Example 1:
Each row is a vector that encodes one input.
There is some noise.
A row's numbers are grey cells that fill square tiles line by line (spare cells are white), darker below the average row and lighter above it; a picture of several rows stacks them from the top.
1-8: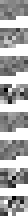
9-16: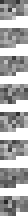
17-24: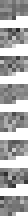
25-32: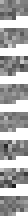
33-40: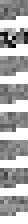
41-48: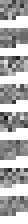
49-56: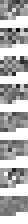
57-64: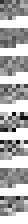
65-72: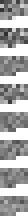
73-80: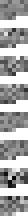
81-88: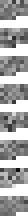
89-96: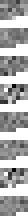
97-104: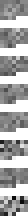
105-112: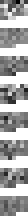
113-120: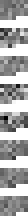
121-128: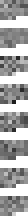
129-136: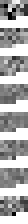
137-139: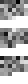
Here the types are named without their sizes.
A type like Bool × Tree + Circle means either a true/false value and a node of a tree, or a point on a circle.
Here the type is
Bool × Tree × Tree.
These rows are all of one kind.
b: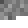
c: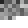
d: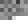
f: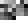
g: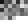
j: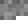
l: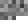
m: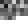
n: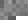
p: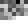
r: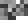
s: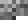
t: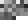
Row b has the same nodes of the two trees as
c, g, j and n.
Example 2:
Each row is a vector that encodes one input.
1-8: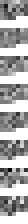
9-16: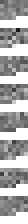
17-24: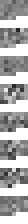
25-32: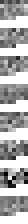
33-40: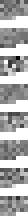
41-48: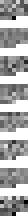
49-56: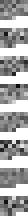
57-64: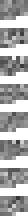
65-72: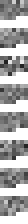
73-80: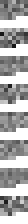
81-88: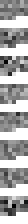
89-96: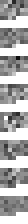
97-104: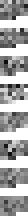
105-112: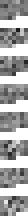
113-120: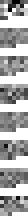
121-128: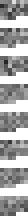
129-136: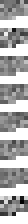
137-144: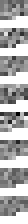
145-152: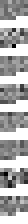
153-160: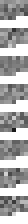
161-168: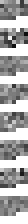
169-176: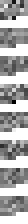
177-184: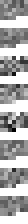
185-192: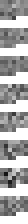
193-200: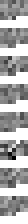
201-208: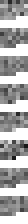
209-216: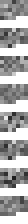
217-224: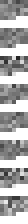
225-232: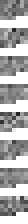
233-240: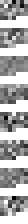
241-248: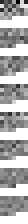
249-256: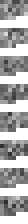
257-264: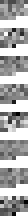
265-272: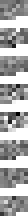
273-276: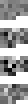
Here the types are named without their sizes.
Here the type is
Bool × Circle + Tree.
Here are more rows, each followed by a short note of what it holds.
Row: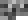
a node of a tree
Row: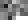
a point on a circle and a true/false value
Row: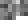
a point on a circle and a true/false value
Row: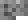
a node of a tree
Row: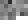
a point on a circle and a true/false value
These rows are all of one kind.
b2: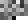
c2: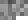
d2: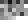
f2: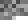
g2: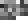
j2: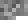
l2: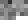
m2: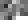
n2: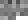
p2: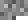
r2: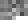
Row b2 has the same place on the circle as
d2 and g2.
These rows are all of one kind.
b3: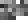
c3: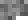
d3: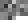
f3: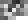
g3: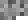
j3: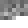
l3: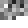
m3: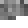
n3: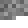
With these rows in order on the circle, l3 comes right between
c3 and g3.
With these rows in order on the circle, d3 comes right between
b3 and n3.
